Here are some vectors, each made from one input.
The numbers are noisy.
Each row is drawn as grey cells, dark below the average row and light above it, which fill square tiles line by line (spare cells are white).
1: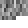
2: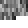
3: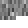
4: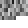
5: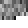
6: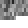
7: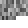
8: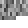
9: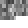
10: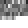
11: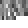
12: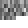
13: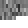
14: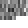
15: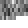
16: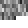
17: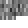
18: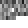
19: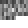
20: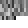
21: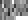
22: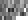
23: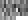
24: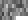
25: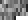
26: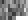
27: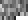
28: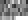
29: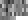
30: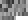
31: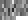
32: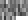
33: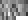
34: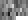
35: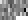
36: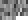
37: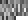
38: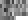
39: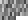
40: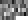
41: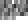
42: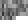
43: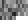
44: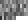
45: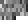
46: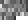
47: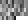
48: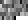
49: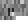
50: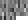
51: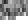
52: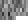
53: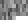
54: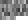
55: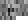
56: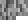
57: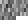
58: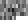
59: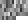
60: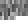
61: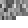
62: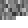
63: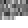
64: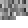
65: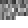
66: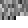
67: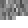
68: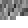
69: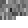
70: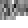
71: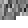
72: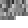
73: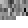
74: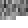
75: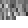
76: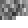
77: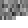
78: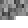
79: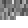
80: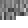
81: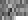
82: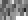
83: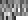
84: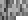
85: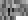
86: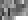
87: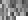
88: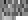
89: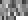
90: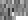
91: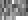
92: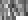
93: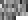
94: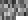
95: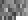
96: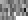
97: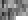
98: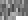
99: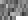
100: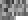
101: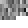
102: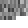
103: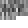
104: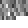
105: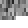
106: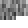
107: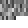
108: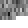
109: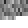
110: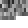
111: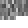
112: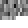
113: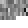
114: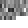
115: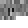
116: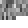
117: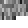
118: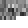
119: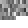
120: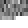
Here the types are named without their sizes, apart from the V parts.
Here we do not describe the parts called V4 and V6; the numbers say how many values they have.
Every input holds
either a label and a value of V6, or a true/false value and a value of V4.
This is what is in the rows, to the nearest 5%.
About 55% of them hold a label and a value of V6. The rest hold a true/false value and a value of V4.
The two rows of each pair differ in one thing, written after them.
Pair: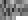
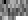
the value of V6
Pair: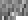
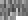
the label
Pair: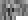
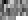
the value of V6
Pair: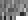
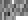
the value of V6
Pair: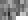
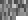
the label
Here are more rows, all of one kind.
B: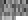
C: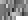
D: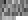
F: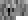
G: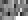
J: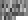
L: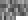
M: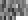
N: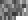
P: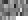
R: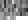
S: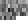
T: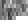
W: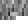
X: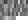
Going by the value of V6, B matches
D, G, P and X.
